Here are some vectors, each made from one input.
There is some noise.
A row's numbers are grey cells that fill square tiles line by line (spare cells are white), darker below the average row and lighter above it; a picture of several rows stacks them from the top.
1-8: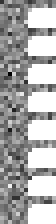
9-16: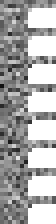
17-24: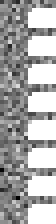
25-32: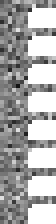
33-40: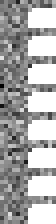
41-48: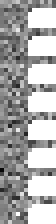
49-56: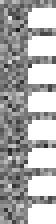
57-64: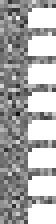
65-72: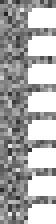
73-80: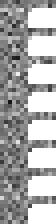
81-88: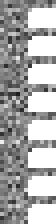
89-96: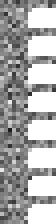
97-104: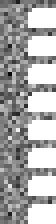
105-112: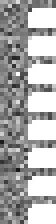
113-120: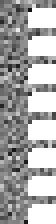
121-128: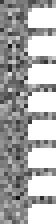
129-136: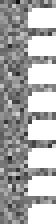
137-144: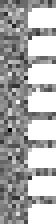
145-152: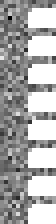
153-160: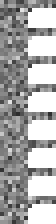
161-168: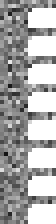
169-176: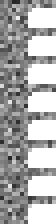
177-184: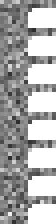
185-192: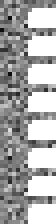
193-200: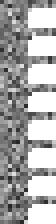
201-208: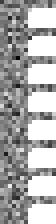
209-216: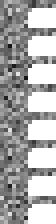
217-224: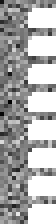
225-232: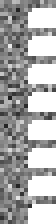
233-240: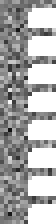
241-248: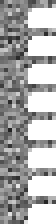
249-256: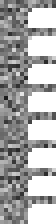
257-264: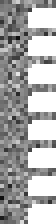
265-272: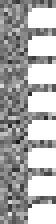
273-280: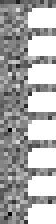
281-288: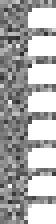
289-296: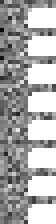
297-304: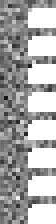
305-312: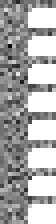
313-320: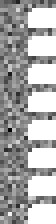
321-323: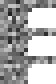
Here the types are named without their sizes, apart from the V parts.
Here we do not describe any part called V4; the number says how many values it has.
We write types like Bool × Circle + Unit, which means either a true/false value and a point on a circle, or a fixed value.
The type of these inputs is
Bool × (Line + List(V4)).
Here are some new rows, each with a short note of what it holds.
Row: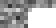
a true/false value, together with a list of one item
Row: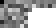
a true/false value, together with the empty list
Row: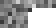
a true/false value, together with the empty list
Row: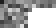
a true/false value, together with the empty list
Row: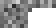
a true/false value, together with a list of two items
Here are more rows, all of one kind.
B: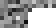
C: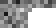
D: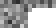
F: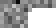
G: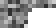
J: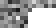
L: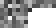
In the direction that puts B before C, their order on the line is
B, J, G, F, L, D, C.
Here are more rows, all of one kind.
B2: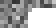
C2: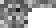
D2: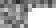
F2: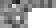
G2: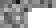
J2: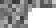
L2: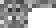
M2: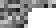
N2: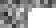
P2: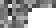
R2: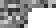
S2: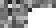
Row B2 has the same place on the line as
J2, M2 and R2.
